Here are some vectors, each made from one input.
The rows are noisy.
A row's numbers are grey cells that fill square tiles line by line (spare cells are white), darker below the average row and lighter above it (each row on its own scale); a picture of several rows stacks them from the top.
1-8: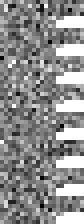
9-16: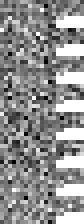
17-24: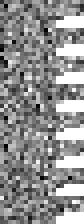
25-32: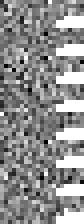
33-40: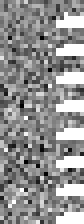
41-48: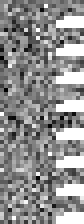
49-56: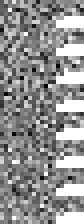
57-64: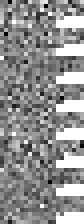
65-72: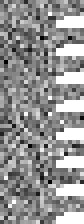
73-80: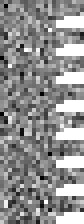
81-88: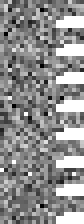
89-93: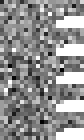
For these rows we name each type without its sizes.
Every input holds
a point on each of three lines.
